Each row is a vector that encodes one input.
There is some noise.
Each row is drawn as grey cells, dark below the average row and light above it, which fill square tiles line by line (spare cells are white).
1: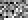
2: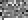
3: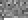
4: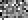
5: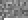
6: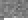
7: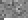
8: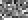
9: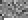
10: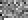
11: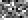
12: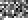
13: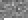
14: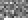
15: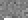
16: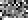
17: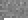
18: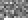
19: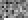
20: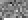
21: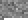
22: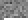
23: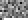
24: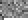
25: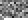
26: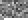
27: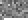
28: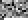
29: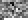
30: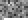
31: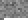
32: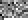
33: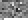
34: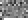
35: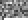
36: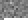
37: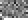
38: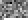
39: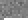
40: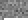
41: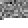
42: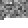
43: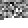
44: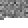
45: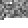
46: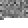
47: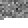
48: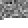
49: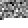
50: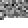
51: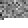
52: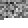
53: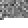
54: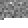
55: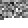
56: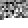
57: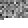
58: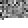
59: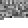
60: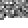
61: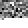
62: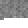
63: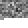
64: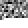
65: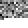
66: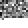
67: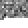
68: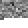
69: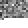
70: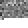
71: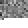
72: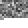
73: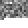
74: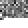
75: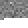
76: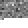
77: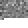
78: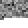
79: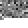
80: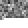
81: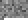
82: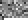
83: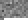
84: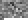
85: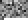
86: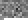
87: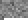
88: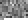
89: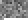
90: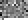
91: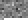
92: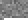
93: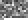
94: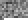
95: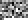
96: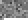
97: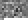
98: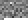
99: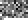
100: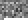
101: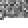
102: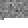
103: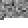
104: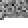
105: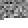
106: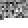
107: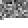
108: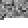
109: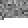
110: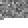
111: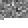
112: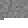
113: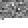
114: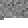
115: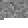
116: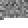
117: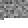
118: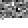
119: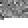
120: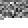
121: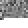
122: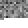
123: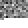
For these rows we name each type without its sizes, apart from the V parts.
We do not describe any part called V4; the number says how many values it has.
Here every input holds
a list of items, each a point on a line and a value of V4.
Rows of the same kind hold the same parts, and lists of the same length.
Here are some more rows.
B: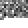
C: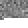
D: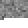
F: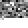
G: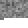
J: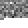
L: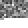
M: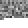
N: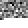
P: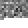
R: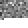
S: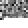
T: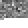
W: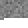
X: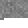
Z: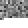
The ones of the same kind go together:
B, D, L, N, P, S, T, W, X
C, G, J, R
F, M, Z

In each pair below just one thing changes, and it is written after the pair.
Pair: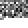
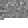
the value of V4 in item 1 of the list
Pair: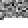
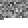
the value of V4 in item 2 of the list
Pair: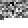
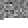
the place on the line in item 1 of the list
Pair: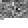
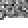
the place on the line in item 1 of the list
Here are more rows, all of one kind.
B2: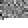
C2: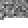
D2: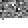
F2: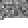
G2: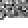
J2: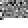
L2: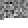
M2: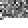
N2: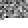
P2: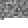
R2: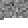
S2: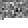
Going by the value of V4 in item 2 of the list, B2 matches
C2 and J2.
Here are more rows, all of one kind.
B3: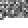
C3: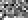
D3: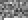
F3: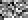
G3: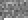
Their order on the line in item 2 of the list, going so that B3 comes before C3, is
G3, B3, F3, C3, D3.
